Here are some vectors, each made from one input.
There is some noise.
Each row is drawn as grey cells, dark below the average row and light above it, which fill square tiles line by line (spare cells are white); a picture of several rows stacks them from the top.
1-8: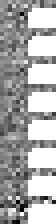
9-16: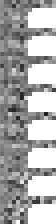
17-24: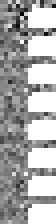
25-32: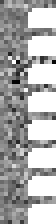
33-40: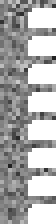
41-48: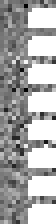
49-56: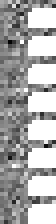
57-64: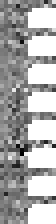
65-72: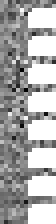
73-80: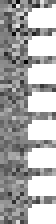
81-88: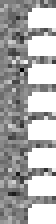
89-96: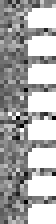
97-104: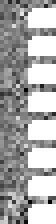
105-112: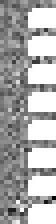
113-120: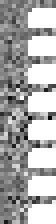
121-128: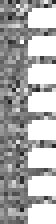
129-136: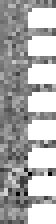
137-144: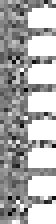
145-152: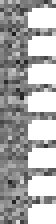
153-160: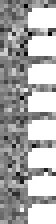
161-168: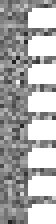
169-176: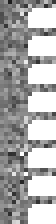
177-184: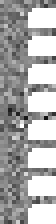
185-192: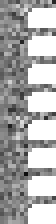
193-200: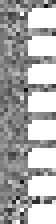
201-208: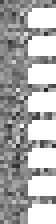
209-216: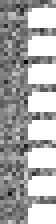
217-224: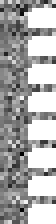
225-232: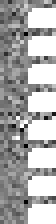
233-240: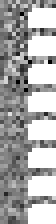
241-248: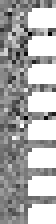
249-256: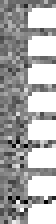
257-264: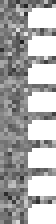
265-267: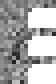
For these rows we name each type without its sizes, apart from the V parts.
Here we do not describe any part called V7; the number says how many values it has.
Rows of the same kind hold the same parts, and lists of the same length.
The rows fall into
3 kinds.
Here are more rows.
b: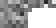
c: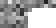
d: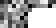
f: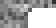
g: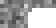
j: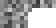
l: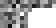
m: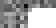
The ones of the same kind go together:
b, c, j, l
d
f, g, m

